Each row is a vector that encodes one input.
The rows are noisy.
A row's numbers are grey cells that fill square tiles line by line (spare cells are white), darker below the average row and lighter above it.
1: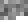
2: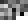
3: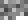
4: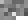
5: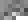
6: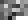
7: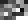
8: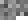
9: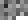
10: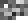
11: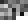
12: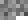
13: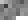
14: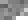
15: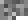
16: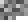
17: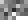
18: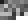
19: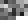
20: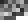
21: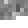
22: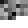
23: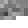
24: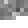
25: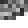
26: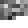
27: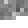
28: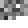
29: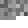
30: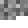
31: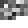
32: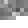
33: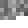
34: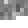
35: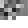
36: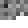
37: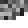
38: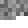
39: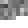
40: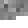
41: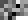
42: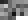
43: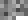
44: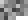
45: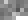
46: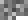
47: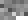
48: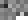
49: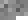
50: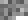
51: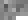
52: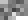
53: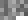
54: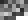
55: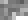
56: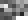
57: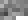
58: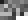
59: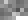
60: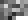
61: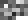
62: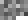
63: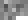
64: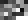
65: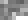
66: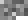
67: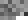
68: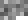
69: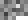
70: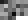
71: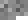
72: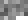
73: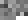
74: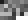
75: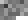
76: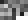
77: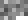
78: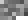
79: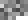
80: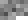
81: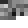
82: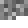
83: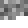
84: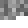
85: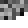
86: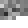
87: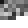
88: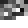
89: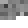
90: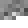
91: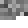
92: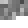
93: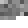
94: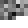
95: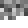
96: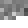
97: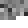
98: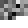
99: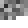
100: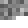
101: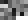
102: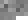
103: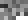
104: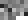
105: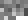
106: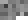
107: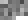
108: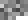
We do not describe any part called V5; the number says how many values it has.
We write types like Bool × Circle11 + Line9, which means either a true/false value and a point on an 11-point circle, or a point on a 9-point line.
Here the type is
Line7 + (Tree7 + Unit) × V5.
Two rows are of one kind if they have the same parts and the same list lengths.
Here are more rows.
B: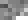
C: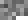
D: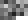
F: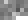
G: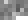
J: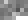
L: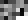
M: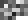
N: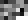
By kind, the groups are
B, C
D, L, M, N
F, G, J

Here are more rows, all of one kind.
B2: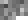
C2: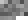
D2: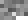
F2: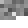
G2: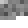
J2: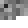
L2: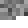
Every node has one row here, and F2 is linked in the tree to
D2 and G2.
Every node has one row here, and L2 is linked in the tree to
C2.
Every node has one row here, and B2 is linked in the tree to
G2 and J2.
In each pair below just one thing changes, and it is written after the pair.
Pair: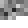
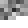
the value of V5
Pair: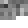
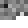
the value of V5
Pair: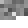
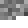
the node of the tree
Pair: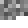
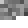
the value of V5
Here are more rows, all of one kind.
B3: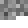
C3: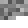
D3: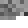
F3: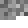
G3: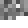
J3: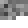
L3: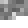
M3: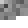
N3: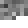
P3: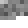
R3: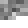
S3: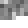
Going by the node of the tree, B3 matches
L3 and S3.
